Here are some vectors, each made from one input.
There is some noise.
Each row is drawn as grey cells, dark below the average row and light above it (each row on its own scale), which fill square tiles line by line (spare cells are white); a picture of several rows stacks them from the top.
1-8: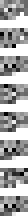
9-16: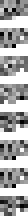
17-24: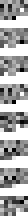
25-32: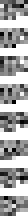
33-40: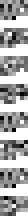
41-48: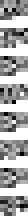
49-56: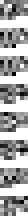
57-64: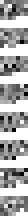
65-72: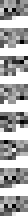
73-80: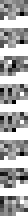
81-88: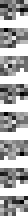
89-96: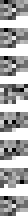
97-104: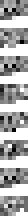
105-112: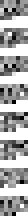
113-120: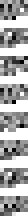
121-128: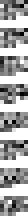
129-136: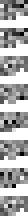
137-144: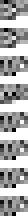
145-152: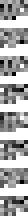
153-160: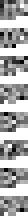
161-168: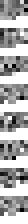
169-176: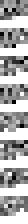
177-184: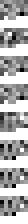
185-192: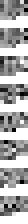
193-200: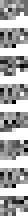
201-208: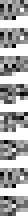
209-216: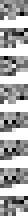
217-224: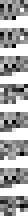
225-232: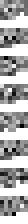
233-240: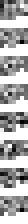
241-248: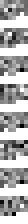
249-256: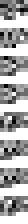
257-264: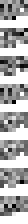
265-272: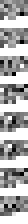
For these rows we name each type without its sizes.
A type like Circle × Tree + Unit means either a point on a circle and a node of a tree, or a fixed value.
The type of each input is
Label.
